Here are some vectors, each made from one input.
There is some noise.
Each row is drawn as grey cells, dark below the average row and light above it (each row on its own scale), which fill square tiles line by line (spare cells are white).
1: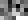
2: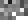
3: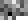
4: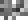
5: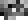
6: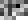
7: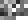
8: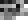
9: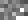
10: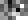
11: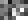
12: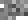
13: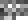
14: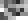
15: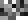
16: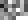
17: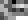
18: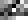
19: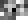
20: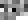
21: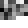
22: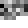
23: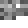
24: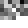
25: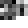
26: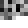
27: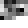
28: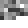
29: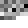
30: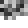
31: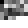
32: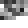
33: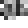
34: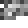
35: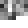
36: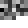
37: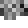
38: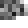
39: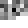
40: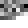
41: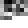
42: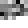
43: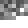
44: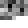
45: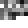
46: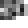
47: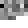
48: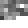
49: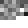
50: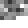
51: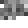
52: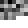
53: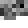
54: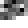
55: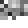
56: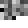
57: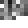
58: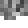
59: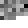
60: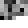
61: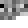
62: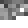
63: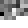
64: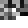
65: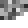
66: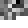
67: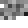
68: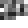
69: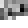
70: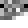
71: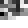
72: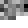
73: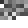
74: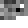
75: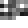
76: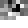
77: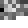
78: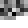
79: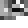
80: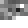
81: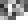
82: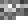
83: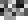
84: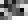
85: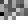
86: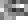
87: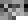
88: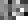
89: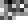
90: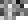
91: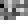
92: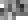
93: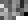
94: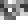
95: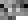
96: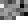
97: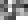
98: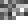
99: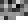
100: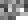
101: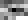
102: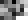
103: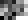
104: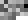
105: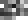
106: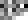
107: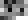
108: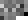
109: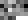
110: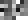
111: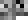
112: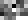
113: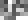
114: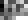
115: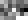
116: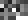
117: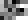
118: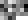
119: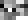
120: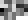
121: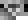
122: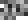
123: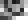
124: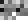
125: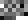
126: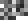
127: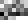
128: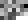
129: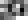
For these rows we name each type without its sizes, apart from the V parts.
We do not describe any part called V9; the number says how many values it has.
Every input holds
a true/false value, together with either a point on a line, or a value of V9.
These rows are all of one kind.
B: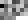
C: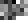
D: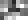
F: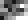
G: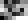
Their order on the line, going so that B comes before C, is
D, B, F, G, C.
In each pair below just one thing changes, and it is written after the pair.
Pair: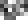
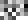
the value of V9
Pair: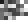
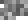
the value of V9
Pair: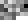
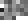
the true/false value
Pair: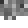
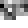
the true/false value
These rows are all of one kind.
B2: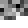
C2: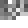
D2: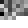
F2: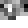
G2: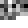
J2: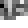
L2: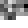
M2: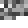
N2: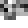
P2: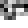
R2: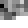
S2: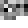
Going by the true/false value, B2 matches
D2 and M2.
